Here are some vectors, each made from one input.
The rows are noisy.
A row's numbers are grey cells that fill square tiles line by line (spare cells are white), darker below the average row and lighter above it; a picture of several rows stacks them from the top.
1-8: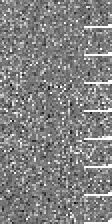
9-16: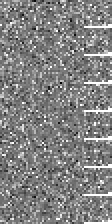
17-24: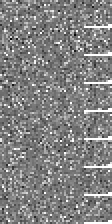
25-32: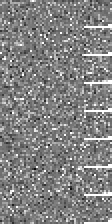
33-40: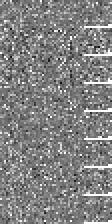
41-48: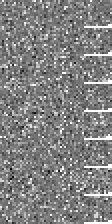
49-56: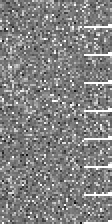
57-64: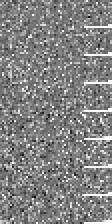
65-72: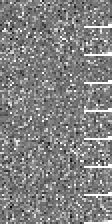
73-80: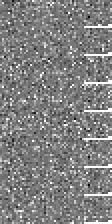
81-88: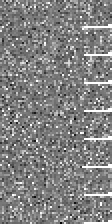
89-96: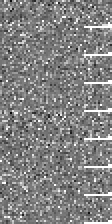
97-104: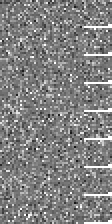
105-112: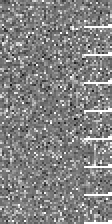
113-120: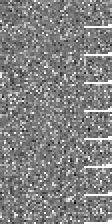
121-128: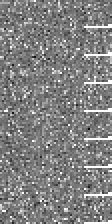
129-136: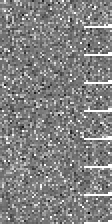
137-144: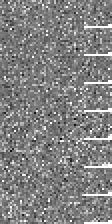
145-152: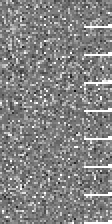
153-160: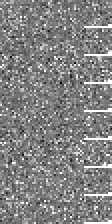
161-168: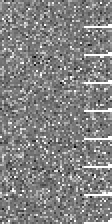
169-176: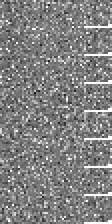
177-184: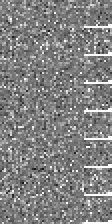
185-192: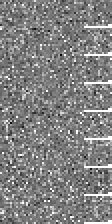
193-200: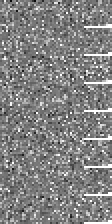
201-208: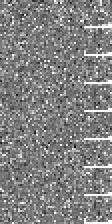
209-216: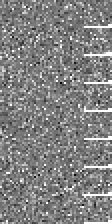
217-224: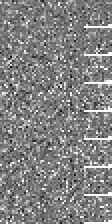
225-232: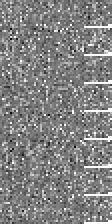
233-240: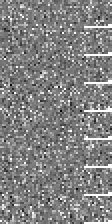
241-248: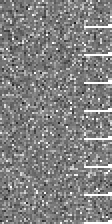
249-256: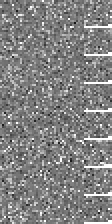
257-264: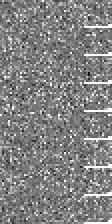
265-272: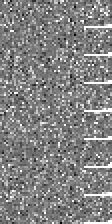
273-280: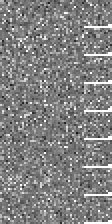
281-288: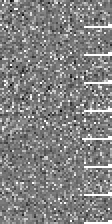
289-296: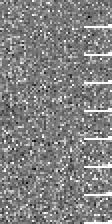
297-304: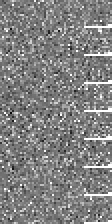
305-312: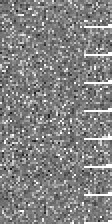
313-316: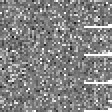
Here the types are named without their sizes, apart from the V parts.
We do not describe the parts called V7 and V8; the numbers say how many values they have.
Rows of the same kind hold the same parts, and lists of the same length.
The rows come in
3 kinds.
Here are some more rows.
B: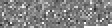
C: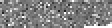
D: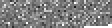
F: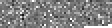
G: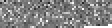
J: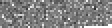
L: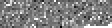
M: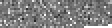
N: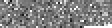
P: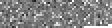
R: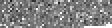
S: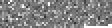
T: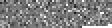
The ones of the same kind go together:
B, F, J, M, S
C, D, G, L, P, T
N, R

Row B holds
a point on a circle and a true/false value.
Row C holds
a true/false value and a value of V8.
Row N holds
a value of V7.
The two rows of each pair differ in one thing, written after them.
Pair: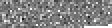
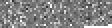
the place on the circle
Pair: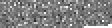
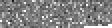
the place on the circle
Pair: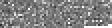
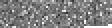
the true/false value
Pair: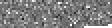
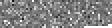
the place on the circle
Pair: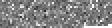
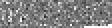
the place on the circle
